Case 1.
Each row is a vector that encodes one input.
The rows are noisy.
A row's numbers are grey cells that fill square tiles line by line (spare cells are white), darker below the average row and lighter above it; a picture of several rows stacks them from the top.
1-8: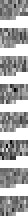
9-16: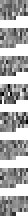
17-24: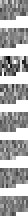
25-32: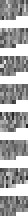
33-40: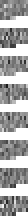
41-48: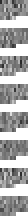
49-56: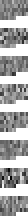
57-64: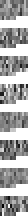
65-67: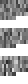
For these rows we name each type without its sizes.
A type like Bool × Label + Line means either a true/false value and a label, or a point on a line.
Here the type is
List(Line).
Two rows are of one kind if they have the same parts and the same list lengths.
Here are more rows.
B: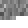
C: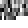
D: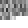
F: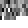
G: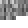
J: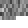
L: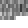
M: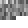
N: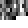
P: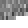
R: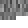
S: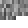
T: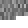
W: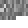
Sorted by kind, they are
B, D, J, S, W
C, F, N
G, L, M, P, R, T

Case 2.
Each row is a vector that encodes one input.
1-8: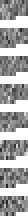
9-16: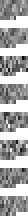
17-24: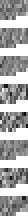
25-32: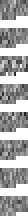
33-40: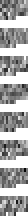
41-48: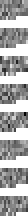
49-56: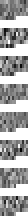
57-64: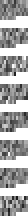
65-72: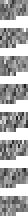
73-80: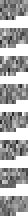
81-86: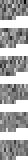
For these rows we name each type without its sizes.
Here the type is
List(Line).
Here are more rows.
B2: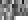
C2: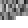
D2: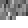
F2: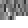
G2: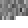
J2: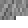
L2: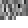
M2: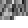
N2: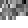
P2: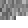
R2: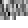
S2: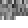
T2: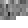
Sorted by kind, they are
B2, D2, F2, G2, L2, M2, N2, S2
C2
J2, P2, R2, T2

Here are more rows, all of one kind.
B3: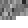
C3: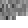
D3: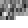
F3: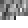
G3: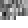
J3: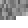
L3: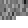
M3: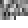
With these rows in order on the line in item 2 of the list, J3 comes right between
B3 and D3.
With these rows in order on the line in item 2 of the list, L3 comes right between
C3 and M3.
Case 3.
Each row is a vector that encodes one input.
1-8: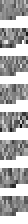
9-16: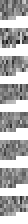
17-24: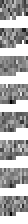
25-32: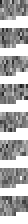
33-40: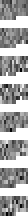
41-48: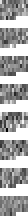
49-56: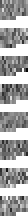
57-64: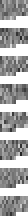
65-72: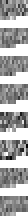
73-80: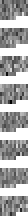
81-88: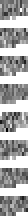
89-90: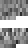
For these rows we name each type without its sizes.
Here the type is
Line + Tree.
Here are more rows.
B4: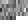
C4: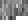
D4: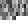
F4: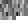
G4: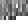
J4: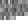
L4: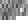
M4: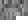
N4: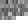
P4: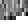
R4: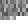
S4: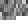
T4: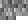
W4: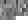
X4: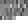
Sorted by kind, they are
B4, C4, G4, J4, L4, N4, R4, S4, W4, X4
D4, F4, M4, P4, T4

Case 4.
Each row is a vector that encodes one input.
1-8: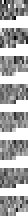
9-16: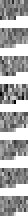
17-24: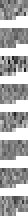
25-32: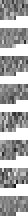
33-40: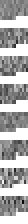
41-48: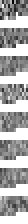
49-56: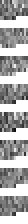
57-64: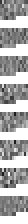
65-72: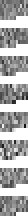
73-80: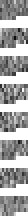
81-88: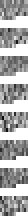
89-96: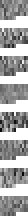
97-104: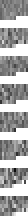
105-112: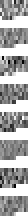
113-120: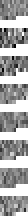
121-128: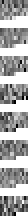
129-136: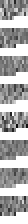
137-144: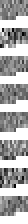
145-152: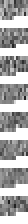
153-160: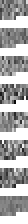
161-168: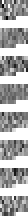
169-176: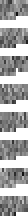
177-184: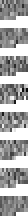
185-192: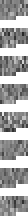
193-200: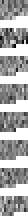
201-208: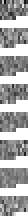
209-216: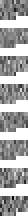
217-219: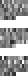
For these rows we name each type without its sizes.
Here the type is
Bool × Tree + Unit.
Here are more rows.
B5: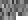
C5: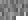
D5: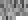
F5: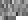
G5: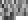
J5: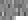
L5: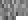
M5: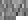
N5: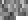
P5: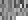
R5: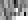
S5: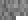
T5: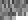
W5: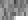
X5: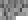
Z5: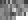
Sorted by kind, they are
B5, C5, D5, F5, G5, J5, L5, M5, N5, P5, S5, T5, W5, X5, Z5
R5

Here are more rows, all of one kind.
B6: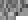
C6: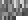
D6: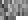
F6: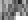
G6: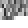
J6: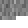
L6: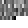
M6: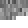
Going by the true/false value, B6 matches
F6 and L6.
